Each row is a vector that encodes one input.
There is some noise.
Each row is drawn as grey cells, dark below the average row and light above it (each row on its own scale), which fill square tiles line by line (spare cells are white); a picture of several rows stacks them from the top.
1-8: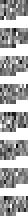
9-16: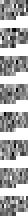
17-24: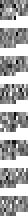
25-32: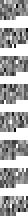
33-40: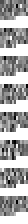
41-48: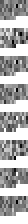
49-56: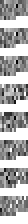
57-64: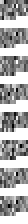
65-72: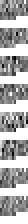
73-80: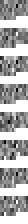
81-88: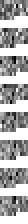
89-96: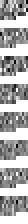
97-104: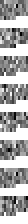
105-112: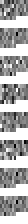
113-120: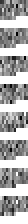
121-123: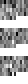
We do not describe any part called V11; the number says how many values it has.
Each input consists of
either a point on a 6-point line, or a true/false value and a value of V11.
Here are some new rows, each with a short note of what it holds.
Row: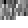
a true/false value and a value of V11
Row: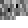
a point on a 6-point line
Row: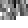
a true/false value and a value of V11
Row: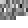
a true/false value and a value of V11
